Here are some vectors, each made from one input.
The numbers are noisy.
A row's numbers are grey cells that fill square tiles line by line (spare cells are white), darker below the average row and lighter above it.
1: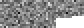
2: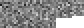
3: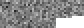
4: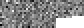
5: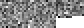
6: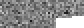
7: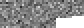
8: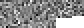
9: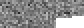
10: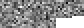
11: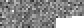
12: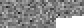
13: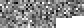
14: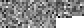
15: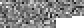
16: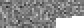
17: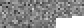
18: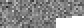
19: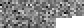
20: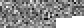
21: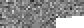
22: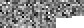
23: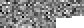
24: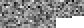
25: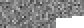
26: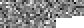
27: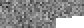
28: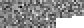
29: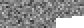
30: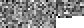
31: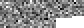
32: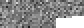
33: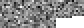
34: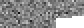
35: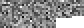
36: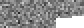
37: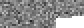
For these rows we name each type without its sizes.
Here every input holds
either a label, or a point on a line.
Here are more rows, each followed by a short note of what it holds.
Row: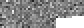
a point on a line
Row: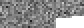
a point on a line
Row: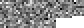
a label
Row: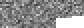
a point on a line
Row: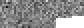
a point on a line
